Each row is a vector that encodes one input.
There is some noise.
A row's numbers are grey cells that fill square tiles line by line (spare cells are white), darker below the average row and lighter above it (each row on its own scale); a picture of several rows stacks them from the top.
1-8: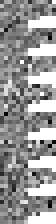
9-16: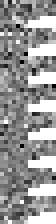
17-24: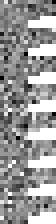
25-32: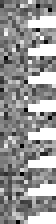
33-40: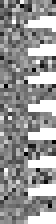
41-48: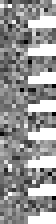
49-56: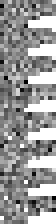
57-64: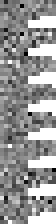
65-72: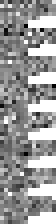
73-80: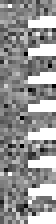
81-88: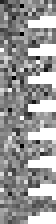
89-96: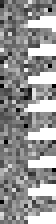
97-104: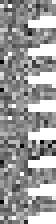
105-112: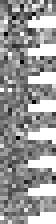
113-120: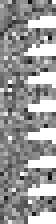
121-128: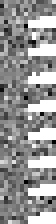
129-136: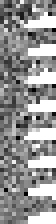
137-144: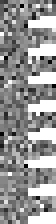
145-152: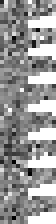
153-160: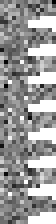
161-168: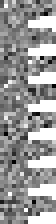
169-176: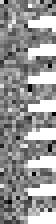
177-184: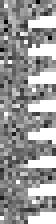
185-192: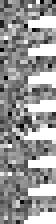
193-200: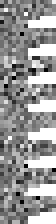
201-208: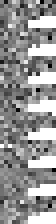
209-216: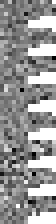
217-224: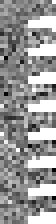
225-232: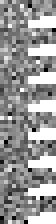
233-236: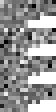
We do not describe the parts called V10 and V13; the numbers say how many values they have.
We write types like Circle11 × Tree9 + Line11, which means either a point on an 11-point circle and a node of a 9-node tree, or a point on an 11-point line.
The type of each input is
(Bool × Bool × Bool × Bool + Line9) × V10 × V13.
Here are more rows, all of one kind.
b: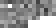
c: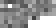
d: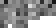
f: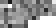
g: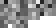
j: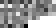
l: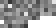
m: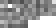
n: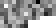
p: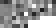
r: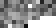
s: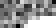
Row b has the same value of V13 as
d and s.
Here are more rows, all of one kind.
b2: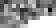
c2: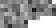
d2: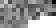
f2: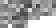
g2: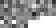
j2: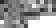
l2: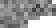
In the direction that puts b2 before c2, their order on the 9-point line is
b2, f2, g2, d2, c2, j2, l2.
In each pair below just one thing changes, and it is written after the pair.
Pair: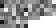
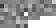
the place on the 9-point line
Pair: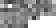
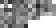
the value of V13
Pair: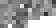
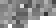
the place on the 9-point line
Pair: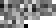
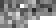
the value of V10
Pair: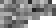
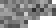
the value of V13
